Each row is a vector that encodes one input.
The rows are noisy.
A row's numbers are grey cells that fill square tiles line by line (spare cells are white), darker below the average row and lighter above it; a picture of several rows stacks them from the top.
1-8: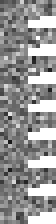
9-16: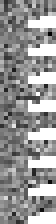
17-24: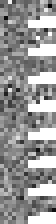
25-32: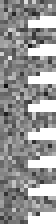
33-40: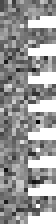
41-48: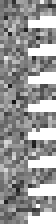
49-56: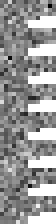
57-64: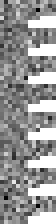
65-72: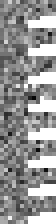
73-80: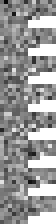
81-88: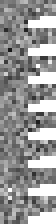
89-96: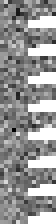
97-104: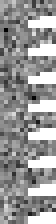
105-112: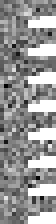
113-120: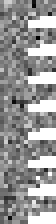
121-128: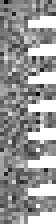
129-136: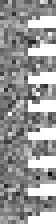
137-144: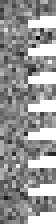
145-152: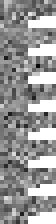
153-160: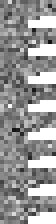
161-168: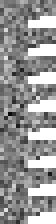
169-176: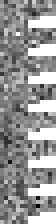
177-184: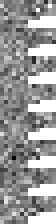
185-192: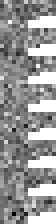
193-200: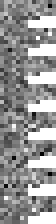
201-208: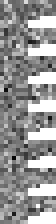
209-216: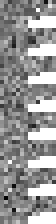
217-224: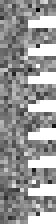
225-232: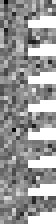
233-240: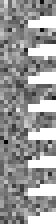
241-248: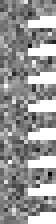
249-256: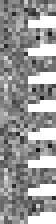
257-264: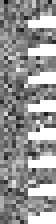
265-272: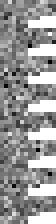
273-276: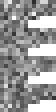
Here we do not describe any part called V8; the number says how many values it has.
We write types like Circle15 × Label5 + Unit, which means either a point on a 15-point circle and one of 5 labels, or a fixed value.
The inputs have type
(Bool × Bool × Bool × Bool + V8) × Circle5 × Label4 × Line6.
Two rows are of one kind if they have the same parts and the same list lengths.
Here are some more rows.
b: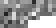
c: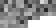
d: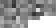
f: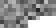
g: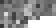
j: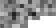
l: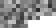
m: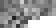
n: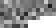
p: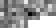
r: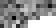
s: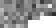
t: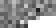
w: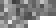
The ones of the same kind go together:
b, c, f, g, j, l, m, p, s, w
d, n, r, t

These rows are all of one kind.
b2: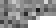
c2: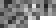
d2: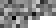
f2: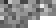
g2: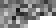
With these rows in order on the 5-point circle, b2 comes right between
f2 and g2.
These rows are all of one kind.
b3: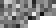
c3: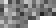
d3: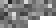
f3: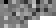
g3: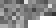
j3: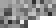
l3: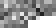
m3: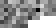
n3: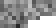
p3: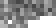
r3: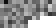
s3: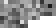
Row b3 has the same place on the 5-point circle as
j3, l3 and s3.
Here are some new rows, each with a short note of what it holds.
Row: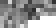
a point on a 5-point circle, one of 4 labels, a point on a 6-point line and four true/false values
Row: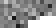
a point on a 5-point circle, one of 4 labels, a point on a 6-point line and a value of V8
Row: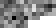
a point on a 5-point circle, one of 4 labels, a point on a 6-point line and a value of V8
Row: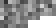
a point on a 5-point circle, one of 4 labels, a point on a 6-point line and a value of V8
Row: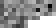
a point on a 5-point circle, one of 4 labels, a point on a 6-point line and four true/false values
